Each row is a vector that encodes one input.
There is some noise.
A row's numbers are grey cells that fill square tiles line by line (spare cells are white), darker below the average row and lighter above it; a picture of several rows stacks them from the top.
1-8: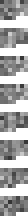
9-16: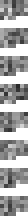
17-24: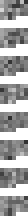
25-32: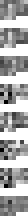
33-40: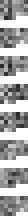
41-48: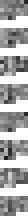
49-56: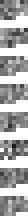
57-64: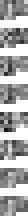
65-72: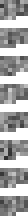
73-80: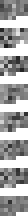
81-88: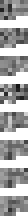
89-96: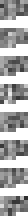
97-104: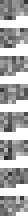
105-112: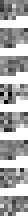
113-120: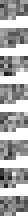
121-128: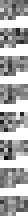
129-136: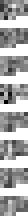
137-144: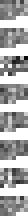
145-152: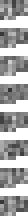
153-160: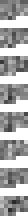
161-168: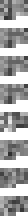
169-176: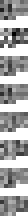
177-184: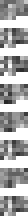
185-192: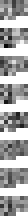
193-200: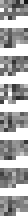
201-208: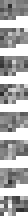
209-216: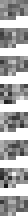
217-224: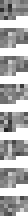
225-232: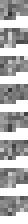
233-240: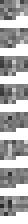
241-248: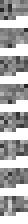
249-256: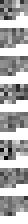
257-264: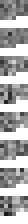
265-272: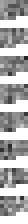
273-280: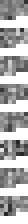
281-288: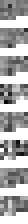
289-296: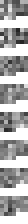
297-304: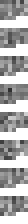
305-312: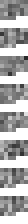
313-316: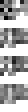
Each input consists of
a point on an 11-point circle.
